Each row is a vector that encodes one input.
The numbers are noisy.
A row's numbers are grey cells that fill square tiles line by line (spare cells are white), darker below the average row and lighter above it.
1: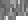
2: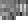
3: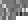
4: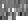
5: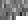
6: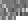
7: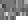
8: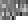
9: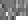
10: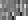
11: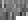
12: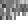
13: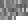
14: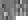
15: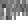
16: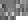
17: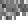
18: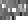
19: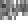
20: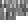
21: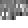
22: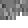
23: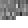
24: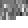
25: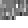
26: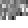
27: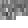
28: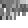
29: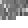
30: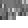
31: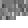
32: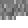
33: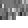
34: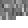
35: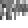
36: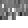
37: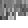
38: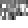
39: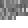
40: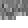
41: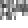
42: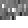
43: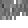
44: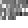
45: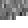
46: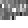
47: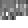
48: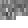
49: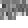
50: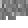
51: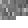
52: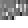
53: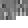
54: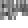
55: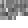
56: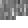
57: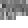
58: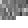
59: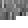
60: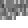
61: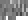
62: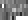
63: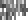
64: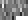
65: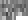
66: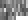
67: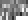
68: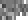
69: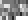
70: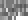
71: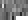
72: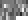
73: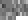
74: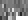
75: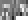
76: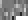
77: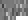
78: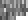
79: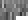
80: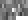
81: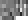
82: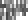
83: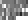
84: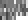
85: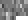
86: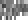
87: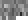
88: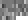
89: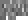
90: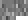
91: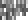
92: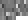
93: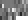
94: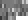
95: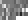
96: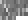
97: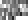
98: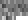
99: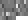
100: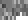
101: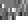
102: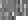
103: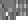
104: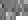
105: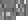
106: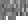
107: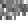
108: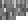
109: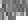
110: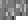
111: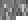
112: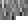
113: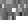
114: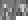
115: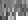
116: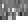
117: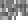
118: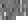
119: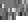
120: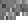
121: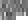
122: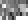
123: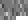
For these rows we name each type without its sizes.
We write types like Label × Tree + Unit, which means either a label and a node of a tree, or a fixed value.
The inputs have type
(Bool × Bool × Bool + Unit) × Circle + Line.
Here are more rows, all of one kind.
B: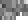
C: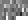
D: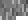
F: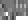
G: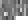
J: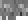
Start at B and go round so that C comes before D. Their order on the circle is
B, F, G, J, C, D.
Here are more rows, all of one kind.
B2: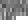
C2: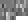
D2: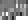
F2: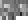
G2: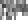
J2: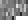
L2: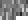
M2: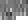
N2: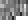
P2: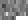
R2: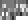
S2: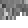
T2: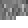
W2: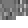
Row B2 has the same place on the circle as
G2, N2 and W2.
